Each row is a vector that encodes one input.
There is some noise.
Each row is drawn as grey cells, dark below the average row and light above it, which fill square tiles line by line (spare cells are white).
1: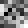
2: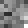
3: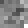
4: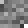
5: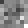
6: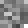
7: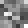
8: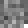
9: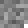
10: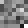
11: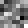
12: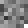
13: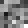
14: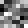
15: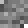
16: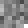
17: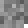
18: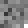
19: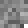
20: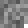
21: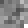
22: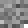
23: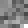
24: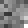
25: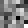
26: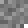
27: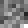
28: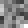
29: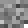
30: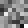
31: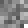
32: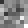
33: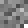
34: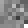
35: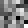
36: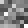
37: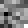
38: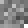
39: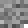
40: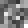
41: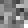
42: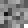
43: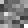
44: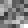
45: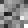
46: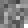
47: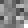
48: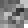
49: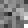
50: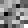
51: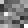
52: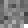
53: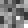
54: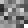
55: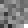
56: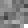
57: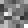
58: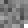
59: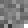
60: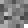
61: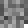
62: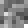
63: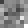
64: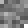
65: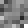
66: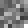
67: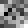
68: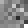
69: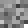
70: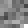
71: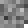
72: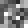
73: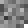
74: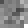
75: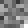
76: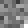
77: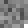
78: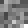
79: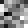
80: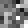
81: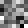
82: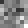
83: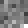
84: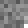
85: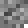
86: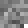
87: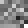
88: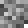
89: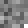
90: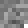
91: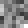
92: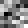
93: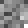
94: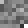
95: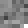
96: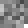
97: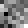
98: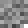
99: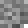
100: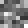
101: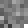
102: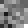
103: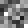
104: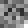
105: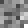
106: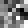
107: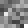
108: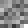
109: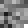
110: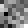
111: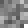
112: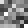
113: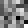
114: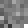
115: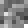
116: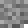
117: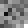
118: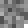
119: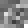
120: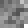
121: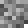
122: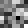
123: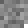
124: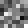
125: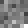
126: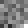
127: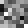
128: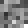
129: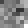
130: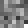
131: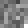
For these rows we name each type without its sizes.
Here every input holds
a node of a tree.
